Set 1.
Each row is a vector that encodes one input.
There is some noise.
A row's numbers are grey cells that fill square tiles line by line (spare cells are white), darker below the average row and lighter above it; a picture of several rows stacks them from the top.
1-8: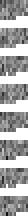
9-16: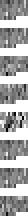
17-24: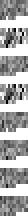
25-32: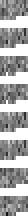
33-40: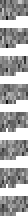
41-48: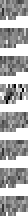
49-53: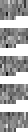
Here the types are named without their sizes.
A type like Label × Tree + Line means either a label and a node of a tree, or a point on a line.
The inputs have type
Bool × Bool × Bool + Unit.
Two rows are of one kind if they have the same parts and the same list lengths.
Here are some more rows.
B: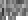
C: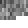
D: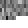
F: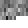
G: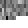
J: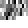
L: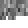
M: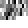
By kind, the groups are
B, C, D, F, G, L
J, M

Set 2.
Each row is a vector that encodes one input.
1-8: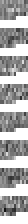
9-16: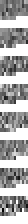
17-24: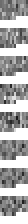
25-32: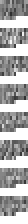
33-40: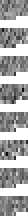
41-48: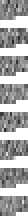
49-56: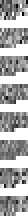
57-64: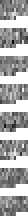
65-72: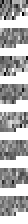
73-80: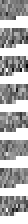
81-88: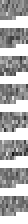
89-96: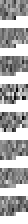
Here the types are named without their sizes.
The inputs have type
Bool × Bool × Bool.
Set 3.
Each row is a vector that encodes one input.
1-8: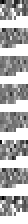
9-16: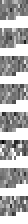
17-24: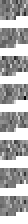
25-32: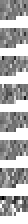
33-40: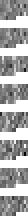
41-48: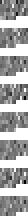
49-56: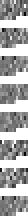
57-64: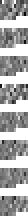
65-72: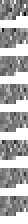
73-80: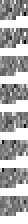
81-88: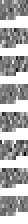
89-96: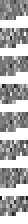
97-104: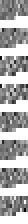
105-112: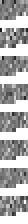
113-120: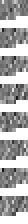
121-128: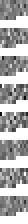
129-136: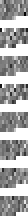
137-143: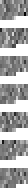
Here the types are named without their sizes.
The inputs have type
Bool × Bool × Bool × Bool + Unit.
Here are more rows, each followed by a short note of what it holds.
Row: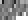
four true/false values
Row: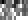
a fixed value
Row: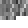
four true/false values
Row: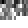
a fixed value
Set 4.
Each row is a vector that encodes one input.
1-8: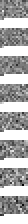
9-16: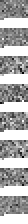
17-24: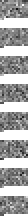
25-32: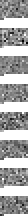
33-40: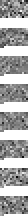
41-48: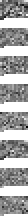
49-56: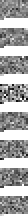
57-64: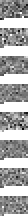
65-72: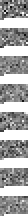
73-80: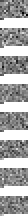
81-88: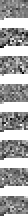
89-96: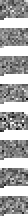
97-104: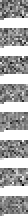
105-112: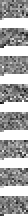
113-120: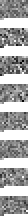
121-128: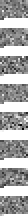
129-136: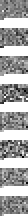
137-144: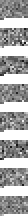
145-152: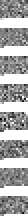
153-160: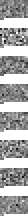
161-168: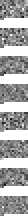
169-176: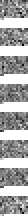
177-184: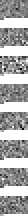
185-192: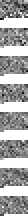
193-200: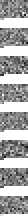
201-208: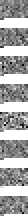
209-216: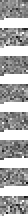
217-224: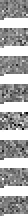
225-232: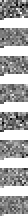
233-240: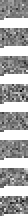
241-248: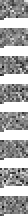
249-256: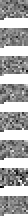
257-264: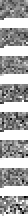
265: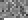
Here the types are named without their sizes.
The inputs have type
Line.
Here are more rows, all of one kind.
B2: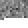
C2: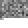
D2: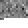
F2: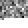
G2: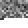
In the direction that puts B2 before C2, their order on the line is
F2, G2, B2, D2, C2.
